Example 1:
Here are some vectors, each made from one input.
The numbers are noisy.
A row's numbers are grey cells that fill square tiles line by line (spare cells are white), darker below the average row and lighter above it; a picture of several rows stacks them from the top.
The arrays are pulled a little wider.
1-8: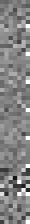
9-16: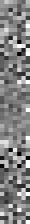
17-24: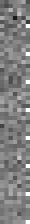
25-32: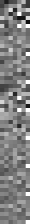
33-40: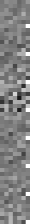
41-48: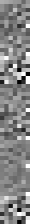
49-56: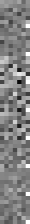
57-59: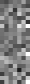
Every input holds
one of 4 labels and four true/false values.
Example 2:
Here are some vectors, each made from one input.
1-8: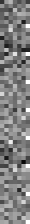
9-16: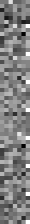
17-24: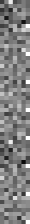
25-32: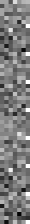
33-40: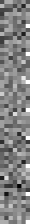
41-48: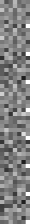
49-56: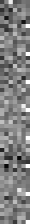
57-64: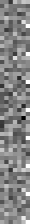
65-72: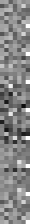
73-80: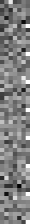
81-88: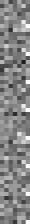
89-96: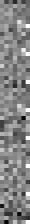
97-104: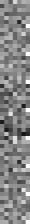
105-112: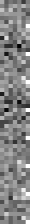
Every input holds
either a point on a 7-point line, or three true/false values.
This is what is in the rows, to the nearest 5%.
About 35% of them hold a point on a 7-point line. The rest hold three true/false values.
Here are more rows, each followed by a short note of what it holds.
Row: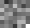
three true/false values
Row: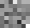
three true/false values
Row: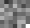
three true/false values
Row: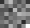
a point on a 7-point line
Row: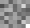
three true/false values
